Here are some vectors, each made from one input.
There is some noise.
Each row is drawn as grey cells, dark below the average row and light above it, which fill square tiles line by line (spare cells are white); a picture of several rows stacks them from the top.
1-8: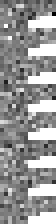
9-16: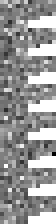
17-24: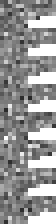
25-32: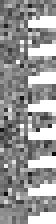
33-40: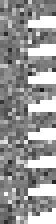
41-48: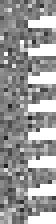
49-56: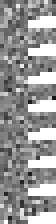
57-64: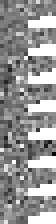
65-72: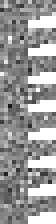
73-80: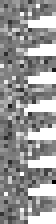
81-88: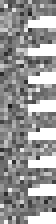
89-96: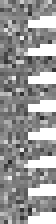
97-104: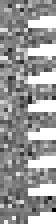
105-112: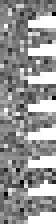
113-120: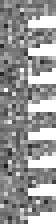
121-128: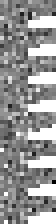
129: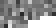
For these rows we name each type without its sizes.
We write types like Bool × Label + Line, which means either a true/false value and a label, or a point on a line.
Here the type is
(Bool × Circle + Unit) × (Label + Line).
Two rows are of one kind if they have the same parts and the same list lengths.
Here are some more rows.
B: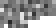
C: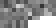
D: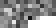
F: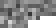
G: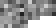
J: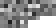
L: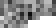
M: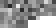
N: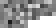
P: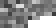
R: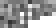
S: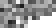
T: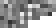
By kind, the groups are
B, J, N, R, T
C, D, M, P
F, G, L
S

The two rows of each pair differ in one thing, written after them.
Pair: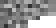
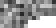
the true/false value
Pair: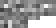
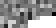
the place on the circle
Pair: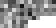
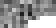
the true/false value
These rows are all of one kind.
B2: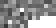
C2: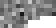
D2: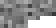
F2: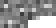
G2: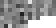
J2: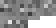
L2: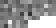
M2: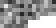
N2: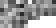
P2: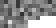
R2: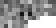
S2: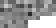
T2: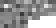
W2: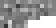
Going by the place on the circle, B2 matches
F2, J2 and M2.
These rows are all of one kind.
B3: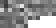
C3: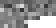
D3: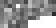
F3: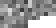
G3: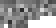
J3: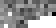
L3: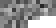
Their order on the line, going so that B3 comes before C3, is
L3, F3, D3, B3, C3, G3, J3.
